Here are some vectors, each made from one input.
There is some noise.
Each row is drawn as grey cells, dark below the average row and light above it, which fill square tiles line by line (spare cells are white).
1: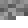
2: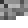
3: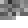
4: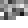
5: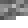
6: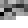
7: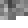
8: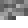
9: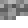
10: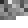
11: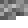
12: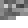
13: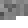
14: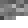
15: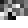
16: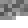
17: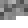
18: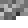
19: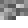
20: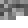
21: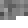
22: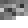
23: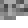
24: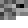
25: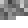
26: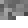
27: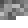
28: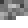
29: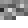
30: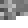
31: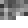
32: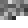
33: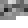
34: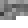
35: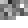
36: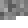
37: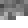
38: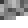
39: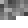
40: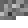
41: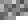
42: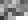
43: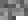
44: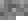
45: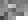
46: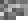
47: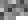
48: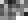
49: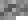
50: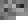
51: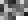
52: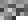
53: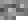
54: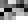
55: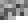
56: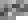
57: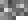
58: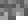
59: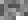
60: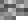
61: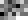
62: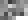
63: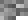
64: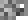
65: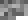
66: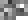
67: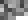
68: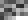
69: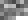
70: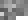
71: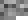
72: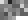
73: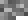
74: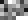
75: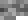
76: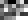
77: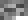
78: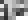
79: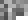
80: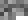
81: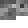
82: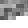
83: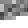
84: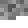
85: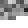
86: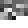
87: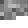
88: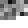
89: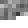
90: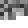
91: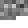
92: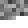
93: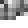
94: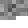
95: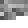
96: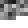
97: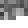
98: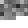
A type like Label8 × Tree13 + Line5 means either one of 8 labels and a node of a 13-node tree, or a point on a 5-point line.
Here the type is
Line7 × Tree7 × (Tree7 + Unit).
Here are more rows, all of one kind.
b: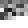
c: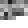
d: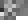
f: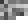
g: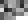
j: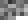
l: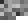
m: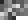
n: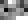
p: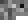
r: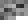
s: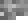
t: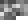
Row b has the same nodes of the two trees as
g, j, m and r.
